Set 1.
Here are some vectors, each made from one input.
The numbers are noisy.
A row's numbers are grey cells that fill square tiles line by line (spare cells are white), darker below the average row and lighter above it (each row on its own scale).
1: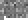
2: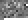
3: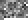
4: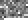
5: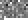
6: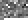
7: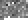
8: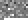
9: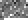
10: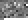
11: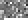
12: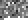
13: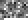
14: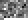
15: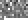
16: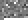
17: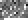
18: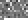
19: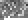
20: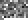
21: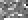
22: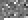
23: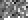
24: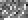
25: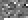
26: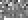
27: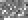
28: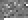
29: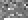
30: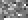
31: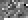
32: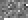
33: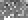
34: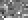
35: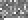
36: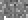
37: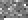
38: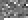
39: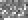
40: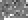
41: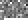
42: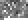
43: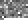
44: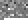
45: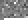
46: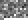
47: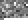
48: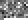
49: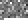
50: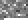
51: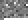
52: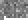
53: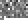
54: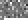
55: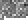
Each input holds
a point on an 8-point circle.
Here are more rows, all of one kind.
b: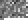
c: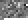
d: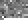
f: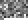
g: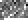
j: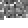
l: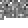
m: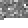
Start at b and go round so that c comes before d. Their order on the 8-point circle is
b, g, m, l, j, c, f, d.
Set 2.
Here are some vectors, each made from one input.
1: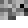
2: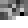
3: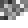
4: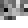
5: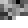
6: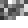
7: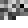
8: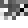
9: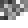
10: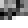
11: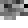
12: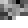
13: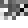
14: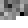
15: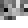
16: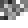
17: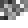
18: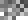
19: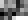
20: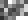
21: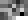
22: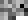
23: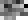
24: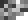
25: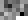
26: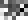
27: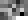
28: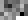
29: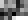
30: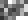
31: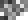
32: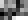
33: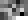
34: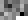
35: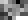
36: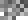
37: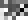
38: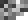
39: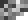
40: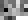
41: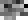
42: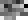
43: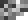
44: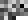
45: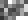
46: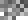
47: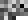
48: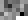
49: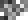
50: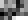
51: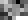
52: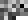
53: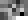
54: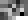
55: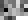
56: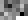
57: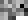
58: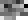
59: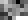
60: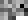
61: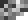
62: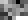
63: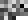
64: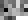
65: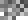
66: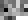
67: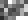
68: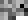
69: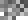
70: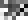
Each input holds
a point on a 13-point circle.
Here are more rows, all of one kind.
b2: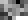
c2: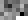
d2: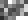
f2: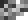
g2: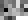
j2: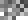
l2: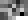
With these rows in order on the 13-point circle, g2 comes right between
d2 and f2.
